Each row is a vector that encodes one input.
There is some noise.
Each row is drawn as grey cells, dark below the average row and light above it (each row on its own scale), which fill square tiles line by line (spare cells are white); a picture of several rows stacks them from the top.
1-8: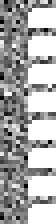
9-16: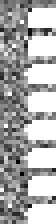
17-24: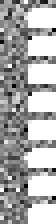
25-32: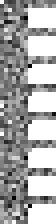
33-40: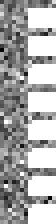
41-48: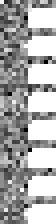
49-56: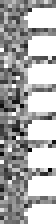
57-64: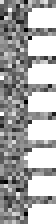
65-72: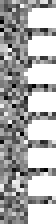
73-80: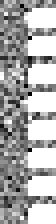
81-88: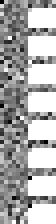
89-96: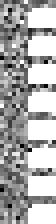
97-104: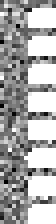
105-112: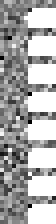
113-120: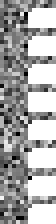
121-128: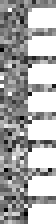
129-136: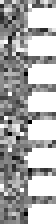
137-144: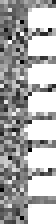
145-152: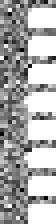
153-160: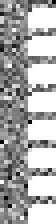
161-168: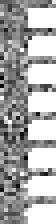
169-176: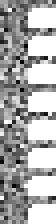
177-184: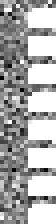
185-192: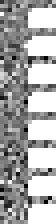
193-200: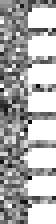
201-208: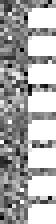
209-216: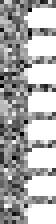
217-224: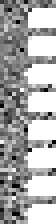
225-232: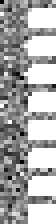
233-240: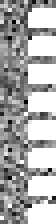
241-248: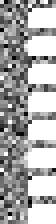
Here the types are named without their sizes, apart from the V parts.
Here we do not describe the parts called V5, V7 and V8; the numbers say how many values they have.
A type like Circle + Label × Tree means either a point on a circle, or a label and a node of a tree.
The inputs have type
(Bool × V8 + V5) × (Line × V7 + Tree).
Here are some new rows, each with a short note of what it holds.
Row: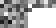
a node of a tree and a value of V5
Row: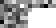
a node of a tree, a true/false value and a value of V8
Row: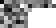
a node of a tree, a true/false value and a value of V8
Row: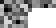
a node of a tree, a true/false value and a value of V8
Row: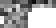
a point on a line, a true/false value, a value of V7 and a value of V8
